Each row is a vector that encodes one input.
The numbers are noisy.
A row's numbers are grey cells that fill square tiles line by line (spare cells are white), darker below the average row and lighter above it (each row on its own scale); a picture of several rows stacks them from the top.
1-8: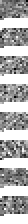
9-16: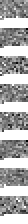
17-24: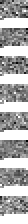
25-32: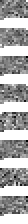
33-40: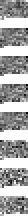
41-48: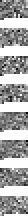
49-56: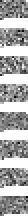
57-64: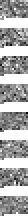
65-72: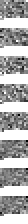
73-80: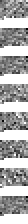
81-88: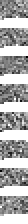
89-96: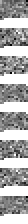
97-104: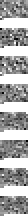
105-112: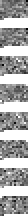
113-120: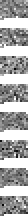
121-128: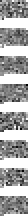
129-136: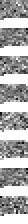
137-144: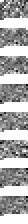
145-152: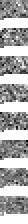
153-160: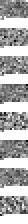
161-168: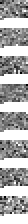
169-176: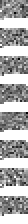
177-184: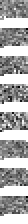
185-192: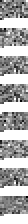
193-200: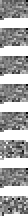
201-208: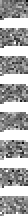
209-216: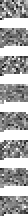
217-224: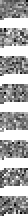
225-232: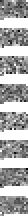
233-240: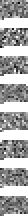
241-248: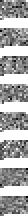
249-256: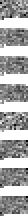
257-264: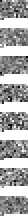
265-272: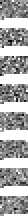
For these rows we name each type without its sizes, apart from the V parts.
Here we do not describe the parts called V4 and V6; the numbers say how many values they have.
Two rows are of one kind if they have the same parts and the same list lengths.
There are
4 kinds of row.
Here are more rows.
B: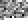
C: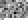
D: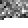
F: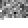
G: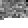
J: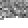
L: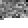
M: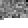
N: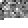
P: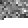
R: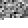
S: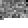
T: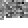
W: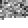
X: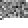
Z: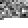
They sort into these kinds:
B, C, F, R, W
D, J, P, T, X, Z
G, L, M, S
N

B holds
a value of V4 and a value of V6.
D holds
four true/false values and a value of V4.
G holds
a node of a tree.
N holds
a point on a line.
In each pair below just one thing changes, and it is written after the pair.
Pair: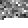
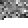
the value of V4
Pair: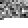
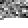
the value of V4
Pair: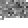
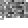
one of the four true/false values
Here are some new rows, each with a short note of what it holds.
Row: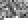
four true/false values and a value of V4
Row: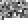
four true/false values and a value of V4
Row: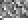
four true/false values and a value of V4
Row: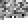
a value of V4 and a value of V6
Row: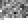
a value of V4 and a value of V6
